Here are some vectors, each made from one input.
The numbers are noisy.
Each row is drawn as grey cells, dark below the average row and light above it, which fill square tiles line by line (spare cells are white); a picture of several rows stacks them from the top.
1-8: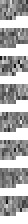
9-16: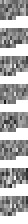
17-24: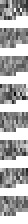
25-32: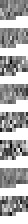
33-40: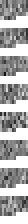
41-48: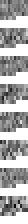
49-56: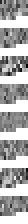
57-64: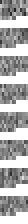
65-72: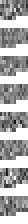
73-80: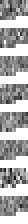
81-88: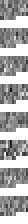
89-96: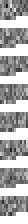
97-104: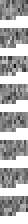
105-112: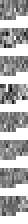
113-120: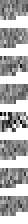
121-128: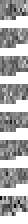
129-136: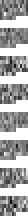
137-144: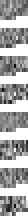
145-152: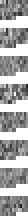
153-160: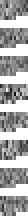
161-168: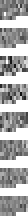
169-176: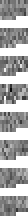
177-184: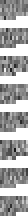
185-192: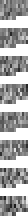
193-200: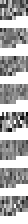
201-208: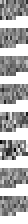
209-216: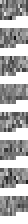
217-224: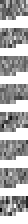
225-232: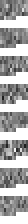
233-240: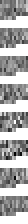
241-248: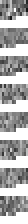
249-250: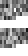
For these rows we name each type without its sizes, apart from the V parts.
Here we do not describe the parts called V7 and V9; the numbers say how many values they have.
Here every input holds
a point on a circle and a true/false value, together with either a label and a value of V9, or a value of V7.
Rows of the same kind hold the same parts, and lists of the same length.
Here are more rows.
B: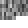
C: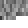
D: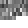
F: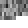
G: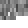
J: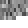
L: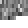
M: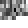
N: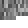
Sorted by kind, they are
B, C, F, J, M
D, G, L, N

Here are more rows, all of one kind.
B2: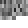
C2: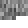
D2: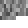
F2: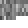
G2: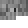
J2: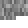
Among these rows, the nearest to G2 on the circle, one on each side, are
D2 and F2.
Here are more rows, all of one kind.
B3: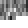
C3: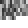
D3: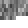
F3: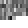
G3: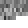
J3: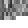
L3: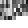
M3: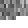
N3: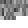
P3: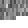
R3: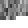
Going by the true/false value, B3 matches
G3, L3 and N3.
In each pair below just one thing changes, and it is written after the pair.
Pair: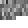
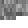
the label
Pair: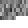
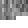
the true/false value
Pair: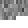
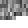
the true/false value
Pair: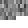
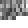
the true/false value
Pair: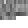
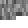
the value of V9
